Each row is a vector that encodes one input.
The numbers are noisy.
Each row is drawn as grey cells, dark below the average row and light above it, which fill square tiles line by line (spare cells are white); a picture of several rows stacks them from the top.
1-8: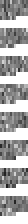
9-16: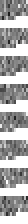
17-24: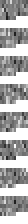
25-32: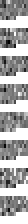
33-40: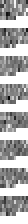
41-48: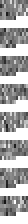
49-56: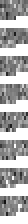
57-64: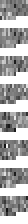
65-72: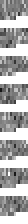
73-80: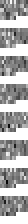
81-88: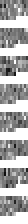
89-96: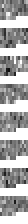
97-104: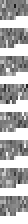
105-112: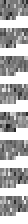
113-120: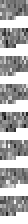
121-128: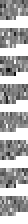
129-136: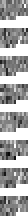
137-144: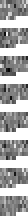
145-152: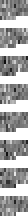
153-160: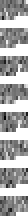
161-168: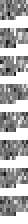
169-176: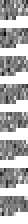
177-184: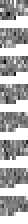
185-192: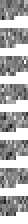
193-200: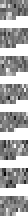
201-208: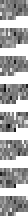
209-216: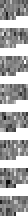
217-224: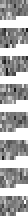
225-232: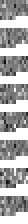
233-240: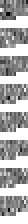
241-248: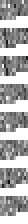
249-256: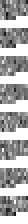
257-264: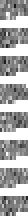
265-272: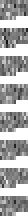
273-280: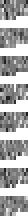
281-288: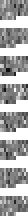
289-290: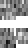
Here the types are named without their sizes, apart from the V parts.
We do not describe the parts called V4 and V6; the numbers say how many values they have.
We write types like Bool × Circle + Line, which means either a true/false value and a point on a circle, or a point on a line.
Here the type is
(Bool × Line + Label × V6) × List(V4).
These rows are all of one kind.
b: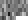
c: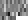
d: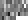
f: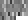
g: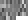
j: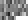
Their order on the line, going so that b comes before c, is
b, j, g, d, c, f.
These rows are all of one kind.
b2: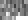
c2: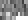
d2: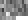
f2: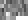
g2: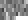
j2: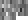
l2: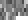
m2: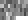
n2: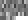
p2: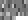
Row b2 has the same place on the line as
d2, f2, g2 and l2.
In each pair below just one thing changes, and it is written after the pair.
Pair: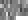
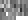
the true/false value
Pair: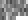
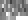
the true/false value
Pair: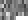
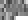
the true/false value
